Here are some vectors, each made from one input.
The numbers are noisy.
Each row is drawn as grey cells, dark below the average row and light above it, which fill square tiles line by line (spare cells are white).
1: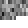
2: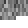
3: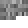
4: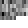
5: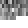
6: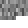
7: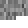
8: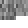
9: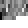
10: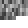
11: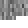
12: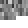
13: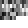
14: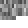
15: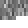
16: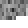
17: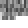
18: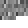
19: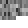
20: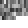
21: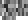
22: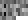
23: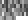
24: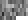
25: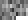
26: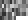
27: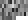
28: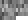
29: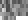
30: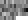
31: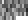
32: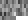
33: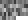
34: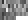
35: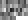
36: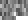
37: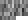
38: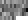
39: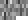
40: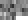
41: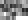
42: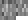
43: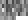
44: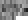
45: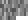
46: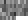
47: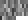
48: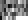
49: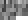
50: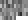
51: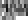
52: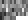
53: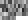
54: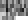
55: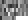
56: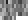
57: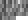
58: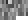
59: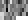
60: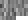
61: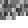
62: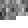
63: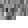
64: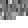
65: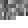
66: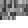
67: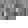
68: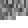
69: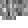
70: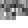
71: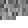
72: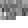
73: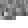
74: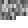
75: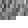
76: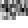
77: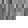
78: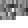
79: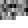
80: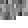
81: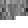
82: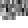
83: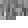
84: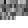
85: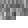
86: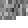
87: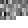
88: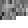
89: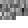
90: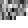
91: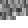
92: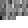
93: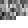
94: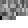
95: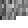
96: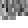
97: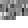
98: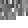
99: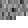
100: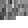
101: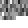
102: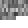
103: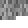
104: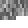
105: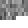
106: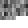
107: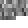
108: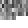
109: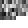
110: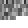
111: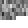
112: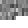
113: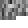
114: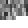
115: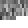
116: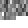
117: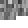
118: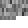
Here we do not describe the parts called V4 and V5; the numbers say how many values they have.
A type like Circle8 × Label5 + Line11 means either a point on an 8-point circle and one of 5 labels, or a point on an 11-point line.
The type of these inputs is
(Bool × V4 + Line6) × V5.
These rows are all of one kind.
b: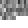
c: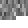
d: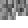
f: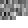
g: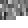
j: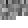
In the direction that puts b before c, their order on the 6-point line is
j, d, b, c, g, f.
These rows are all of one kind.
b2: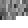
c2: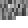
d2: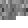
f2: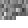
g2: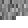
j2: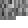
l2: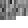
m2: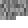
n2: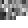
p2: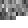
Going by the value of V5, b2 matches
d2, n2 and p2.
